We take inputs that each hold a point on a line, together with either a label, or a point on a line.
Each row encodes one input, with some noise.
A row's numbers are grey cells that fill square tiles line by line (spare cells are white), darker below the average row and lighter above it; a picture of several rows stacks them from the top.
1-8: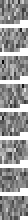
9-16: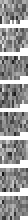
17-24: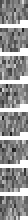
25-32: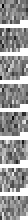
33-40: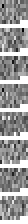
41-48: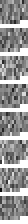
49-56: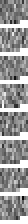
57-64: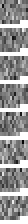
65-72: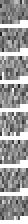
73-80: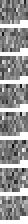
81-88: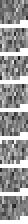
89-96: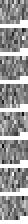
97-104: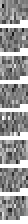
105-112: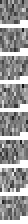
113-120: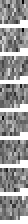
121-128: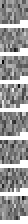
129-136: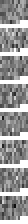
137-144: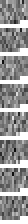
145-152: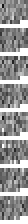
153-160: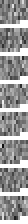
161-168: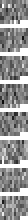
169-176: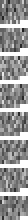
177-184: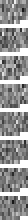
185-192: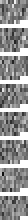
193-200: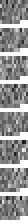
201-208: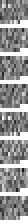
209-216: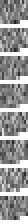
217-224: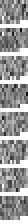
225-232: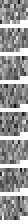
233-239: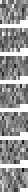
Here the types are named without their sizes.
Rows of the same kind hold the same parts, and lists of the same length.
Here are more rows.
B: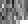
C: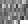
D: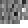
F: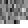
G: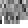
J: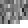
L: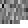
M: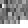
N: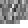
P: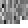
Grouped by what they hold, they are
B, C, G, J, M, N
D, F, L, P

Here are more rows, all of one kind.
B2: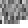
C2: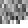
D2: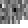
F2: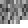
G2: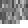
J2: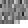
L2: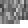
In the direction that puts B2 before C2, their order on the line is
D2, F2, G2, L2, J2, B2, C2.
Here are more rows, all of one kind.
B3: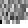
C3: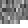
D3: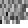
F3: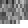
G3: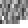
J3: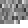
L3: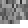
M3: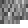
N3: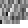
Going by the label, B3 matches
D3, M3 and N3.
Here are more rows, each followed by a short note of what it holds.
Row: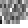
a label and a point on a line
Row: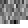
a point on each of two lines
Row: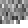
a label and a point on a line
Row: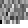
a label and a point on a line
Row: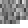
a label and a point on a line
